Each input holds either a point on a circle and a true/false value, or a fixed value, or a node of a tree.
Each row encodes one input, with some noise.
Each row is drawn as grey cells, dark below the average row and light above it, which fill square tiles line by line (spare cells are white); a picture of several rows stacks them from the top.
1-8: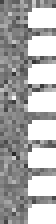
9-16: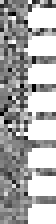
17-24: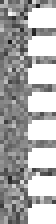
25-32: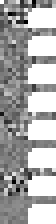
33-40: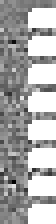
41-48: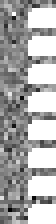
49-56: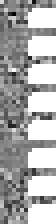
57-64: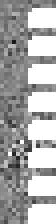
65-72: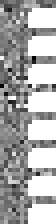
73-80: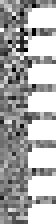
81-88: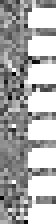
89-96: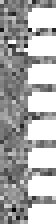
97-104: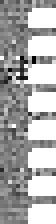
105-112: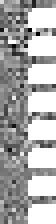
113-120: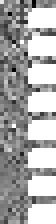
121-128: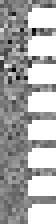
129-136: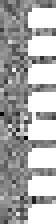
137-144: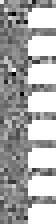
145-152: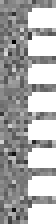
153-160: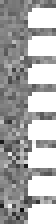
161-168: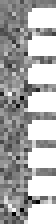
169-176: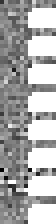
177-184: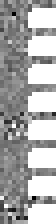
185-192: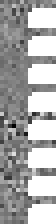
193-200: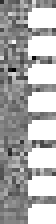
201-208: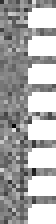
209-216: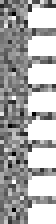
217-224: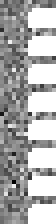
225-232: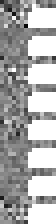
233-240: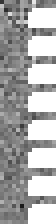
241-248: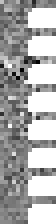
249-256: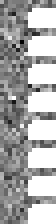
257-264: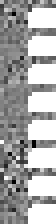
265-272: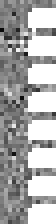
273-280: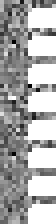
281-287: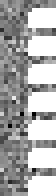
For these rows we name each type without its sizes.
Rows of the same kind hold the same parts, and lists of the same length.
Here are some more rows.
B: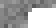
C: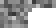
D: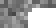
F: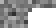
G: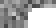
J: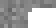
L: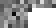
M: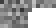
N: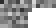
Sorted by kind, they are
B, C, F, G, J
D, L
M, N

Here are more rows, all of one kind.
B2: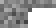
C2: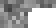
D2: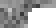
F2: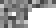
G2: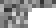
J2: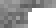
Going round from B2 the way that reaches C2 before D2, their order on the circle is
B2, C2, F2, D2, J2, G2.
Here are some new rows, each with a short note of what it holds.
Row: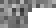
a fixed value
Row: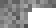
a node of a tree
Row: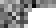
a node of a tree
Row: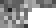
a node of a tree
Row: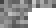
a node of a tree
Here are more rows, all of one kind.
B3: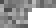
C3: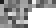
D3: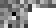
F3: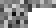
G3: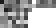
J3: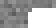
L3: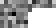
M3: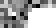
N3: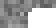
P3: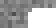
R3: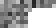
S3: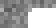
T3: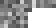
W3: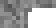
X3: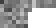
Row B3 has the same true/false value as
P3, S3, T3 and X3.
